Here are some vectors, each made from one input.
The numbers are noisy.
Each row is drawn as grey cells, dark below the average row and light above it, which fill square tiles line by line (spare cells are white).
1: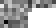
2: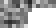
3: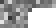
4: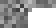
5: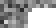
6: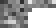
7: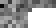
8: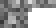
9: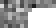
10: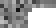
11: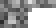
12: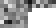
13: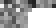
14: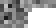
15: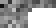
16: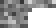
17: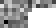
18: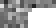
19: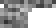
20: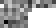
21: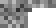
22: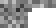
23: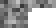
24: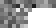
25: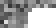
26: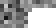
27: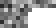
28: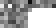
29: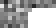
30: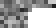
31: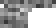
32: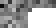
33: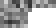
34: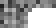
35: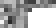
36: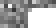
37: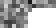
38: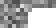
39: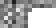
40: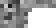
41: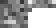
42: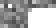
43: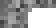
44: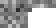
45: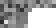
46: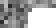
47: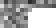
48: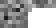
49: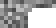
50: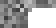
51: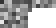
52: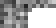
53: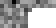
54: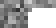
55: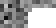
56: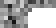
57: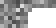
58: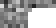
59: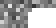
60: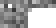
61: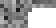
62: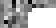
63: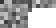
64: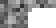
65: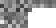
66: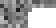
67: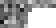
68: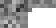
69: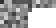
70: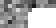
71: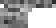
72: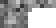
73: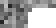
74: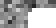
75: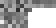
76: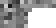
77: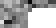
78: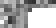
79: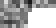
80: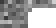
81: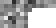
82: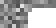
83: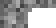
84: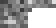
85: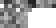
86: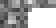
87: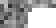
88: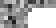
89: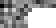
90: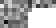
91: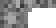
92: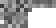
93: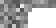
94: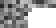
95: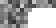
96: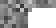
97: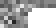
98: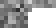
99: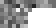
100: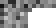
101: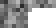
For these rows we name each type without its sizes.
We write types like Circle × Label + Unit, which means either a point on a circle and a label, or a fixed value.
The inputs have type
Label × (Label + Line).
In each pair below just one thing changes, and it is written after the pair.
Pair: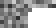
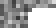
the label
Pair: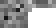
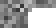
the place on the line
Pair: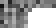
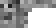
the place on the line
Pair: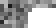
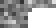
the label
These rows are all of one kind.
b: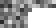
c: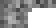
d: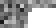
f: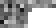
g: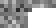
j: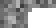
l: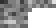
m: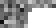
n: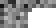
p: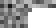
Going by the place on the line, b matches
d, f and m.
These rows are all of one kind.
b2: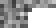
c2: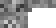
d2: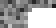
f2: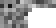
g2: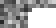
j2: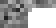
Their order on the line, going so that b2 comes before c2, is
f2, j2, b2, g2, c2, d2.
